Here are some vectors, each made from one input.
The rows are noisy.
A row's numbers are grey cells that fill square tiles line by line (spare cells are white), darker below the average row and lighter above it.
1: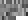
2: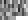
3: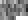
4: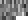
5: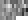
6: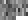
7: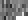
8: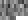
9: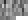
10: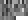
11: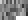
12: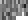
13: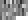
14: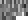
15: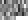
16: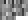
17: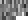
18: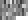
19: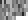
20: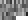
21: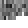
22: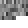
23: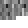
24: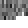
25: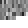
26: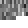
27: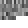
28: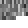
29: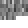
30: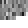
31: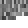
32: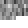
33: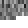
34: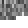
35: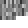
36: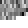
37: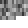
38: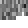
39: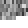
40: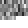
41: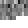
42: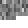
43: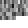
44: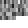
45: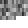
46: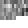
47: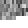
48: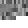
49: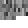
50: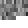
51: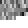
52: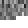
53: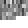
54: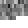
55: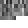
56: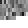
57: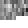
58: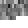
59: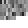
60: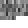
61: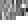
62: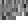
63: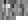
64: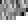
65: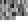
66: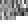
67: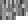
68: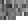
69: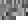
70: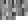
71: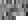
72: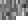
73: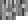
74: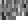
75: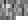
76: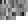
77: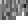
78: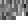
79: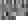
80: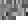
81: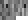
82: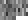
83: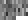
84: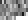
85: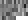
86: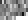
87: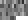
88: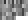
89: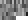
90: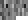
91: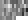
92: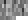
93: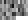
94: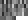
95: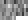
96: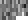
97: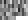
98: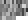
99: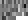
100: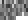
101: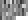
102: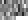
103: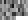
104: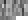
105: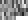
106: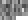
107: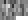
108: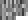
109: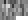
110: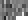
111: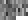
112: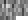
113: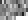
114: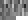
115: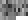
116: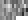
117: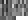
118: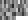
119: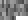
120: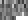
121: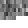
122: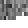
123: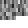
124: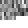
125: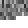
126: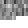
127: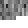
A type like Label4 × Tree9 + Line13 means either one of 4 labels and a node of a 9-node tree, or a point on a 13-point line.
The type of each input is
Label5 × (Label5 × Line6 + Line5).
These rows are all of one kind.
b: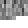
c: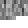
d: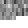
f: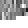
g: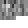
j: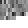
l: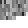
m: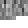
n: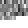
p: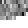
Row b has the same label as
c, d, g and m.
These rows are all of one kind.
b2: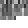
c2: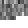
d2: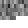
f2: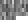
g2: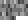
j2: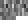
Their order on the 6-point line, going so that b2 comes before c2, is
f2, g2, d2, b2, c2, j2.
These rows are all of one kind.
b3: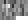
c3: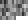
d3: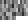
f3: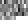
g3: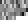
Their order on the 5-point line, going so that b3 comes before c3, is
b3, d3, c3, f3, g3.
